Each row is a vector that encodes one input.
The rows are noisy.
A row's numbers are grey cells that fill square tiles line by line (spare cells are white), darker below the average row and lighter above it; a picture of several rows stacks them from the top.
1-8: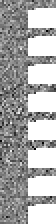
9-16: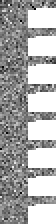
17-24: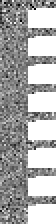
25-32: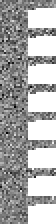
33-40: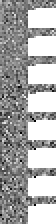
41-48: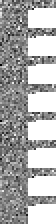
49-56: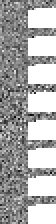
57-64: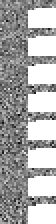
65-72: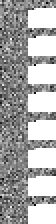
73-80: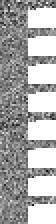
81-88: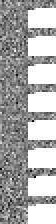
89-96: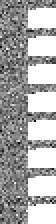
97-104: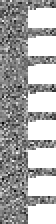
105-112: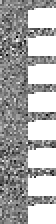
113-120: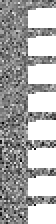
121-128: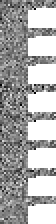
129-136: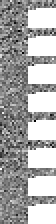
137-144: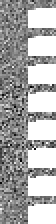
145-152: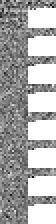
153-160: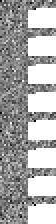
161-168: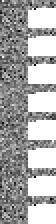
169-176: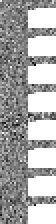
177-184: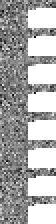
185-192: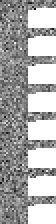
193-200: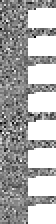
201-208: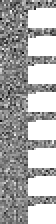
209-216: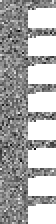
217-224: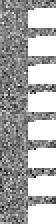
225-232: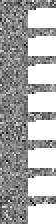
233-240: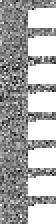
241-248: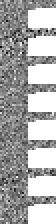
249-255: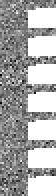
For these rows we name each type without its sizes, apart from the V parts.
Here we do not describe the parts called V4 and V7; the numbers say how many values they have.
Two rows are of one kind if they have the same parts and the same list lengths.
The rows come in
3 kinds.
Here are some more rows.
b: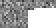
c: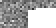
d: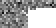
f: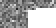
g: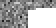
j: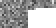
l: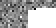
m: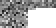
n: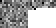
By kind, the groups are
b, g
c, f, j
d, l, m, n

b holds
a point on a line and a value of V7.
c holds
a value of V4 and a value of V7.
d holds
a point on a circle and a true/false value.
